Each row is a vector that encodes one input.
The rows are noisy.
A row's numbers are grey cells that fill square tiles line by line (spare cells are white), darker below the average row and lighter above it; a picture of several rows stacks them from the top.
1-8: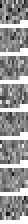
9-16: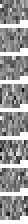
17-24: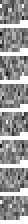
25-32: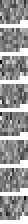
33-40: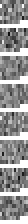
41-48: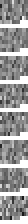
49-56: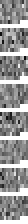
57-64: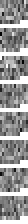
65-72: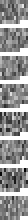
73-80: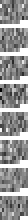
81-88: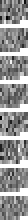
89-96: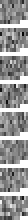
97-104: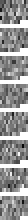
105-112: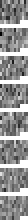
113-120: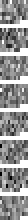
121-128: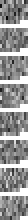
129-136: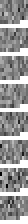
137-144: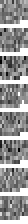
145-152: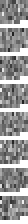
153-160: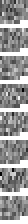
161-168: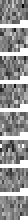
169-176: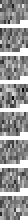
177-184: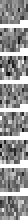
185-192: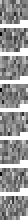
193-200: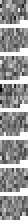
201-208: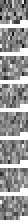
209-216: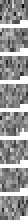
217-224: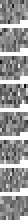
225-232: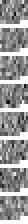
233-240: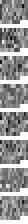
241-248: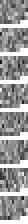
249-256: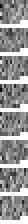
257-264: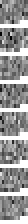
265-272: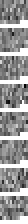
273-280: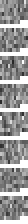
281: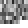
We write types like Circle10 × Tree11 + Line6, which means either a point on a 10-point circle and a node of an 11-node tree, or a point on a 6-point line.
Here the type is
Circle11 × (Circle11 × Tree9 + Line6).
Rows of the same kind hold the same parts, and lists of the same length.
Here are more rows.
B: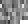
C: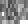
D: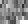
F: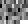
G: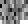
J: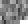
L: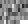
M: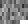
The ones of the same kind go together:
B, J
C, D, F, G, L, M

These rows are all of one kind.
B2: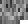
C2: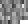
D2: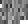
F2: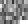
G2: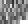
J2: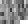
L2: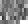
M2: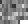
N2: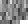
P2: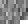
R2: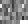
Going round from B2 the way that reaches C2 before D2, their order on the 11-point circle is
B2, M2, C2, R2, G2, F2, L2, N2, P2, J2, D2.
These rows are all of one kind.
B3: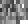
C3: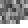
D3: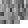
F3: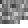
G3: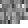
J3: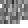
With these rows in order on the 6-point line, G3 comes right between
B3 and C3.
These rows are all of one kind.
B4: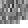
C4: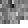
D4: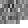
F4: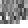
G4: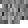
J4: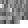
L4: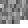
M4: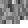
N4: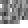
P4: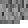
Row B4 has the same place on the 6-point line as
C4, D4, M4 and P4.
